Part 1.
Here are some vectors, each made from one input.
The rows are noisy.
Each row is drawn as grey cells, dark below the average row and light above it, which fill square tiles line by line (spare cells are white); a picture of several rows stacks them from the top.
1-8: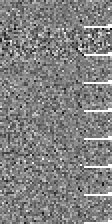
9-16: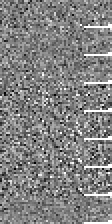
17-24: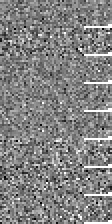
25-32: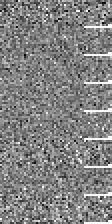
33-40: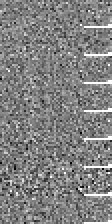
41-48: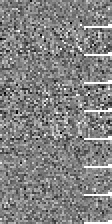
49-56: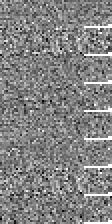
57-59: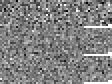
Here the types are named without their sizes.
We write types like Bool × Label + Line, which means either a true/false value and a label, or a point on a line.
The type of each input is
Label + Line × Line.
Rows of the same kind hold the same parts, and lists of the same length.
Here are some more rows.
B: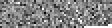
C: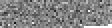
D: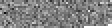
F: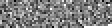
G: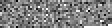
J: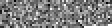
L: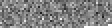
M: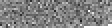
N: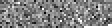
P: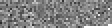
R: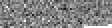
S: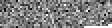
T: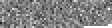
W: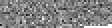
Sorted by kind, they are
B, F, G, J, N, S
C, D, L, M, P, R, T, W

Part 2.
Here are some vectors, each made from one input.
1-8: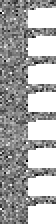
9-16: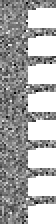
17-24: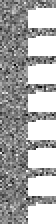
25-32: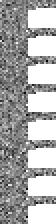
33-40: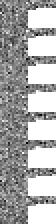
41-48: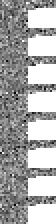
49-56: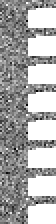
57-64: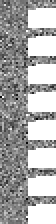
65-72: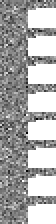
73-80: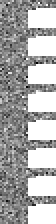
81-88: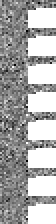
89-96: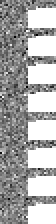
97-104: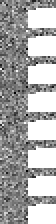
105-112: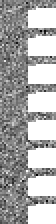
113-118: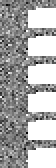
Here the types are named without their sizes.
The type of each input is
Line × (Tree + Unit).
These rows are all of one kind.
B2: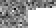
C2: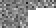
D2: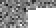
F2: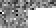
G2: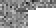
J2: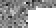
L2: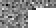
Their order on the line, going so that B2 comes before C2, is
F2, B2, D2, G2, C2, J2, L2.
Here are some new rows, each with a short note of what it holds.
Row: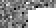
a point on a line
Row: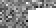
a point on a line
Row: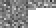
a point on a line and a node of a tree
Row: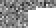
a point on a line and a node of a tree
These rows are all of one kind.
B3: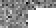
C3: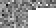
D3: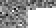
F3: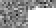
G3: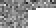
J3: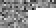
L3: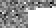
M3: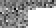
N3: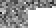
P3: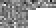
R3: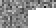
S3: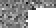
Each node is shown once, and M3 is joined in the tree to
B3 and F3.
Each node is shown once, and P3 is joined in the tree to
G3.
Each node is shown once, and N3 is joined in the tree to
B3, D3 and L3.
